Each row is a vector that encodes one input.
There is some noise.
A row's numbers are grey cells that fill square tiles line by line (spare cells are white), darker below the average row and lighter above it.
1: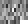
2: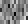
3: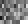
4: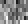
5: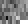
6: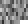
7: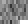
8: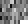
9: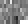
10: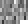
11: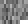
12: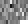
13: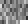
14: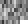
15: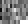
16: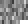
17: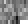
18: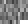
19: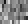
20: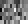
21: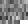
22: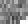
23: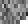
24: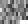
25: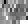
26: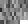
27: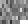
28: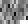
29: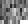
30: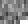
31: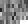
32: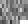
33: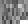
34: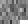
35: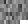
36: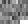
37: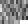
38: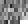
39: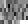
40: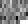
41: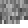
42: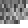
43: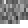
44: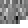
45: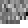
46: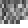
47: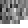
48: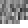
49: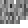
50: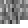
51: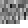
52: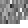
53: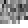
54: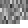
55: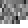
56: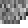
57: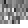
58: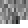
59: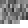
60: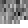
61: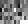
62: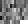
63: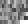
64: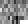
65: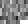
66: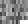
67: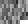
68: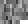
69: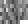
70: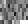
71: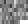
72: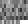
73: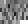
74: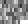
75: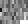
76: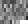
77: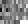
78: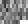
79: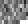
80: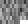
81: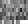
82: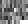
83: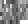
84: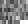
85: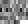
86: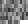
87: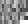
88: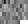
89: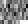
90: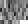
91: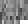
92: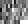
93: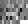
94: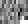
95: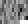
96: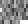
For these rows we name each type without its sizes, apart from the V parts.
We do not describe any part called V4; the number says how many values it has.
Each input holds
a node of a tree, together with either a node of a tree, or a value of V4.
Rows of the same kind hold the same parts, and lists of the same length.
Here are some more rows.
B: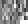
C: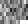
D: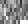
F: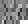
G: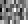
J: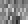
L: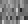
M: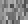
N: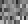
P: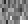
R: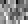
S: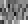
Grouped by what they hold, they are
B, C, F, G, L, N, R, S
D, J, M, P

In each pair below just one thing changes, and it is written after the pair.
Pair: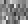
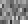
the value of V4
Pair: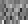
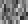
the value of V4
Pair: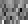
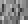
the node of the tree
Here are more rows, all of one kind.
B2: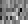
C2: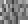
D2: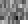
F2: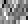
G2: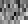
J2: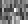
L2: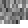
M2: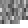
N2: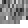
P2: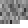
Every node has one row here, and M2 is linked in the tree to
F2 and P2.
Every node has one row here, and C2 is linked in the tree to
D2, N2 and P2.
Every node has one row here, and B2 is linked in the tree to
J2 and L2.
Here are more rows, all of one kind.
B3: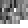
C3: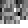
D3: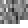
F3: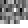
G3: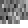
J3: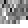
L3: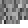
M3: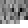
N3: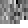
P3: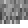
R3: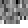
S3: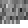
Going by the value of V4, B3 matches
D3 and G3.
